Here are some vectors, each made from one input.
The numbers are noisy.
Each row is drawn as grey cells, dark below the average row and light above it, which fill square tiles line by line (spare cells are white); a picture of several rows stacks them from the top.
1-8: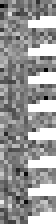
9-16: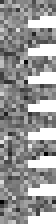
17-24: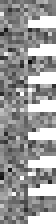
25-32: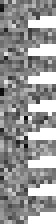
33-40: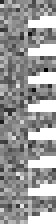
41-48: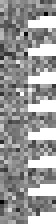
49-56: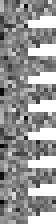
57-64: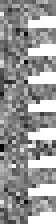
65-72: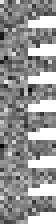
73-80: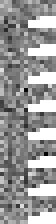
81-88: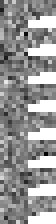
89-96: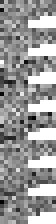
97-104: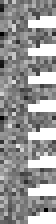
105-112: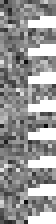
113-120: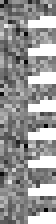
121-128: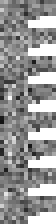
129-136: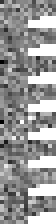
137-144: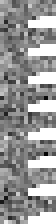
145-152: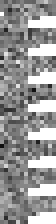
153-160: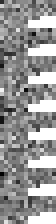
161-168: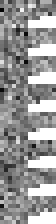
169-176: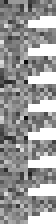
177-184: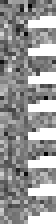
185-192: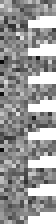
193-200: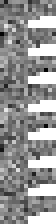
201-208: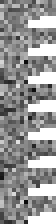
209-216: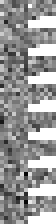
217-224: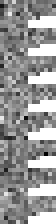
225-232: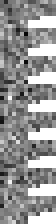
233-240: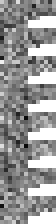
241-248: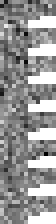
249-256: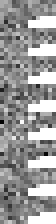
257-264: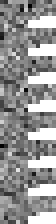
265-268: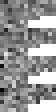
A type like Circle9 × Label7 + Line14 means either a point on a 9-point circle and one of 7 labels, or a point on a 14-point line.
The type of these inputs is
Circle11 + Line6.
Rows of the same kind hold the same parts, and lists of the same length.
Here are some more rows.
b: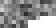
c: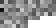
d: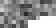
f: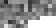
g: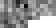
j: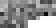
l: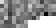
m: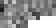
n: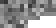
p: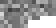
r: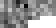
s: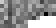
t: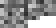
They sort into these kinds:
b, d, g, j, l, r, s, t
c, f, m, n, p

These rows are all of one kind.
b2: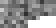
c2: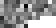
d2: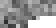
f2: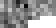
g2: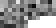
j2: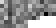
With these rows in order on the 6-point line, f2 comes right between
c2 and d2.
